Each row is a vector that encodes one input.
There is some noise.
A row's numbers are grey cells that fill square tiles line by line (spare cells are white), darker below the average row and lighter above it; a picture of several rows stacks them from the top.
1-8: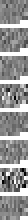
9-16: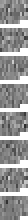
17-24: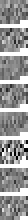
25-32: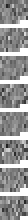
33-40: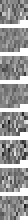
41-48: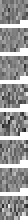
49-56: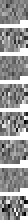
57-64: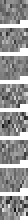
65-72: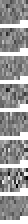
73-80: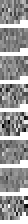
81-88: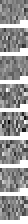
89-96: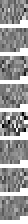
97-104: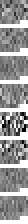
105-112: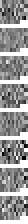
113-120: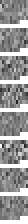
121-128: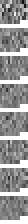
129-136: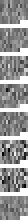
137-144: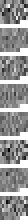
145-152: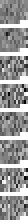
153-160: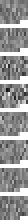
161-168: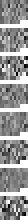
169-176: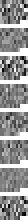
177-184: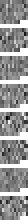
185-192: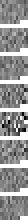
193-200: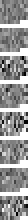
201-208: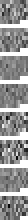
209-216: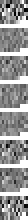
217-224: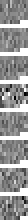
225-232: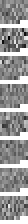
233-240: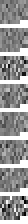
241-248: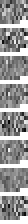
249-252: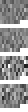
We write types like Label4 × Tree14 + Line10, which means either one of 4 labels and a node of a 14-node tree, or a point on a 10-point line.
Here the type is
Bool × Label8 + Line5.
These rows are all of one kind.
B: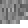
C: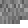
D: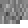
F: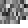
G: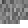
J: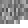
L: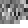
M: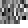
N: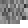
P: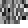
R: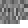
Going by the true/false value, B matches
D, F and J.
